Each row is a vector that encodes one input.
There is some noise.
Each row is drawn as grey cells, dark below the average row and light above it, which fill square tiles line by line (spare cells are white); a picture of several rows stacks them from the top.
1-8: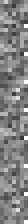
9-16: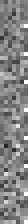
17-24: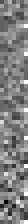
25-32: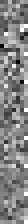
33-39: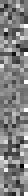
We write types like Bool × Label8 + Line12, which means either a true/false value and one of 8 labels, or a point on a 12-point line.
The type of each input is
Bool × Line4.
